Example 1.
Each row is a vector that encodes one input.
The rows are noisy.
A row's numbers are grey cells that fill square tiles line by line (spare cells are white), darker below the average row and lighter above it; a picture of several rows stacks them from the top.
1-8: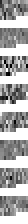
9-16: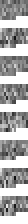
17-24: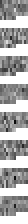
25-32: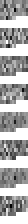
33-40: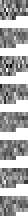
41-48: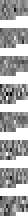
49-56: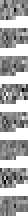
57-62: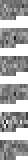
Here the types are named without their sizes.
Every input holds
a list of points on a line.
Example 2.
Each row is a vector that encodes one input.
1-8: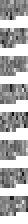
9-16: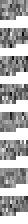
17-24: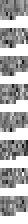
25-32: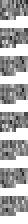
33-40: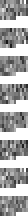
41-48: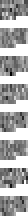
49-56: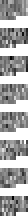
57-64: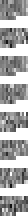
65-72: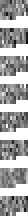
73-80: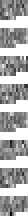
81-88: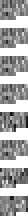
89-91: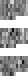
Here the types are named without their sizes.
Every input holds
a list of points on a line.
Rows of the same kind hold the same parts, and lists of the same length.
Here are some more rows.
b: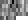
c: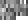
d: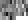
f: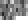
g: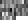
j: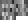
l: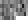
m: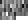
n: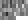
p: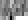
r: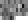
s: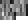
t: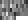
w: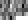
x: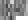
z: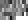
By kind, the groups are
b, f, g, j, l, m, p, r, t, w, x
c
d, n, s, z

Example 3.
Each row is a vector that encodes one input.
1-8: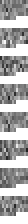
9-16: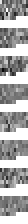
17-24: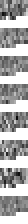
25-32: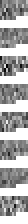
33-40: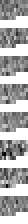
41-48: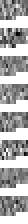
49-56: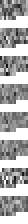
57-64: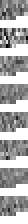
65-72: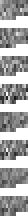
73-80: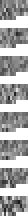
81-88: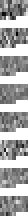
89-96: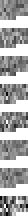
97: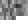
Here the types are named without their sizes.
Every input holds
a point on a line and a true/false value.
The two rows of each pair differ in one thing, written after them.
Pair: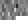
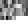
the true/false value
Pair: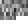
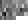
the place on the line
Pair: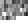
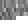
the true/false value
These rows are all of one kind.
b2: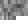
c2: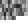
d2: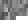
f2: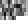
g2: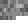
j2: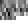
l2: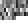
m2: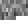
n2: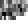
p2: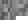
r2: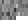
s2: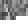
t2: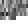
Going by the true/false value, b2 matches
c2, f2 and l2.
